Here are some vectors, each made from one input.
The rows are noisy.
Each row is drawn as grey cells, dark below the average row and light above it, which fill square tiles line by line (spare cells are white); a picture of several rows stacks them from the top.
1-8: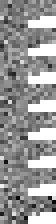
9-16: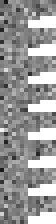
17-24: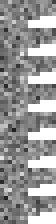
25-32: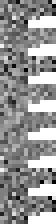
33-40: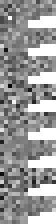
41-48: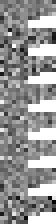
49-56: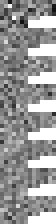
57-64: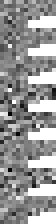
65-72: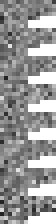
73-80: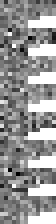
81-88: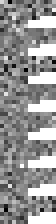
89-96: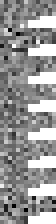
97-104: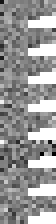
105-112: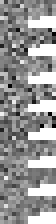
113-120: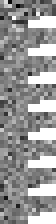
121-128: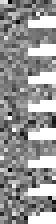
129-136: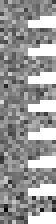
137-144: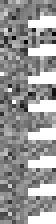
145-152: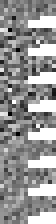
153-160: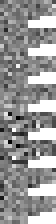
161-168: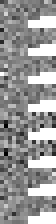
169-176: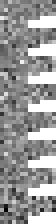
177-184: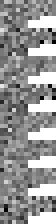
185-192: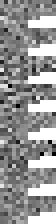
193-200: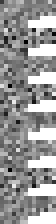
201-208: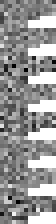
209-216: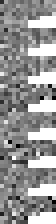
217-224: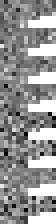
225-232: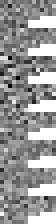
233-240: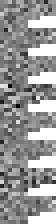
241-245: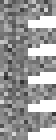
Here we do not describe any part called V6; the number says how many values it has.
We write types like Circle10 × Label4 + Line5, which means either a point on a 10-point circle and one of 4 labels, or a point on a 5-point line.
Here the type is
(Bool × Line4 + Label9) × V6 + Circle9.
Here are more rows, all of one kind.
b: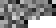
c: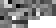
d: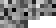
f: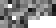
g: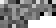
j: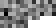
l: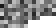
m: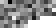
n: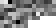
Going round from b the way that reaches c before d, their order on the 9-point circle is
b, f, c, n, m, l, d, j, g.
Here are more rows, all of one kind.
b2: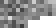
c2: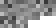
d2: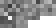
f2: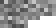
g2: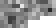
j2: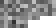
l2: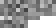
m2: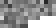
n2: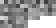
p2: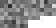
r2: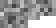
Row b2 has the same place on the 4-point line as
d2, f2 and l2.
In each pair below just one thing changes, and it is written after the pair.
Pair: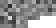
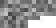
the value of V6
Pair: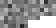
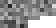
the true/false value
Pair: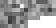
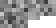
the true/false value
